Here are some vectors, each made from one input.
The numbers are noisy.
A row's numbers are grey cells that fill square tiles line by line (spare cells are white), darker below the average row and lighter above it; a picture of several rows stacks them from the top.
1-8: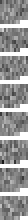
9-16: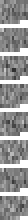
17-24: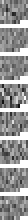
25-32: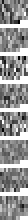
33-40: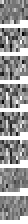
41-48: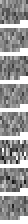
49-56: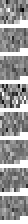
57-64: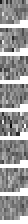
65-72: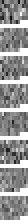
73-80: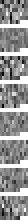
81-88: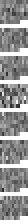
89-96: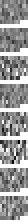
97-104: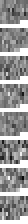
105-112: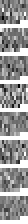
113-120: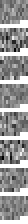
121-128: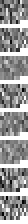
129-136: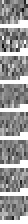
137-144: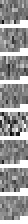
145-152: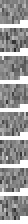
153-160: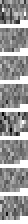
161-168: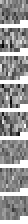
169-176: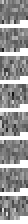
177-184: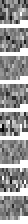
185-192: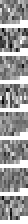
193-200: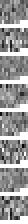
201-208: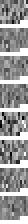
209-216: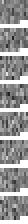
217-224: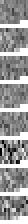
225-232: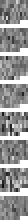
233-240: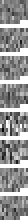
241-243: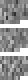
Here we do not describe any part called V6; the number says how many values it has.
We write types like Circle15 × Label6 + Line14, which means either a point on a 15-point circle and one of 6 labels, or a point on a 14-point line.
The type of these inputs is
Bool × V6 + List2(Line7).
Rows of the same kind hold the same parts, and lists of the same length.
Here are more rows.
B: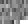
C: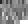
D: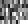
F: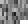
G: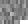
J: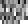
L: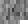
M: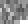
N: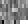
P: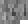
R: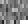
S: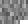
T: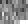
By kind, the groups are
B, C, G, M, S, T
D
F, L, N, P, R
J

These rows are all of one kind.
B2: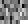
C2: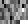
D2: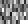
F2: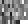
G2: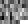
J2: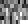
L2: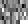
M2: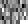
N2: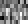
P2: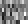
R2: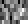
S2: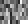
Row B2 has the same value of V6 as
C2, L2 and M2.
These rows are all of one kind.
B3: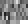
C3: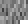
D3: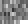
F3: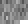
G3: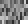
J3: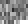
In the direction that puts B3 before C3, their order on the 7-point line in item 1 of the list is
B3, F3, G3, C3, J3, D3.
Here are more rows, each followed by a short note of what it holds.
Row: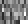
a true/false value and a value of V6
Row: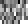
the empty list
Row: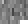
a list of one item
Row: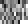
the empty list
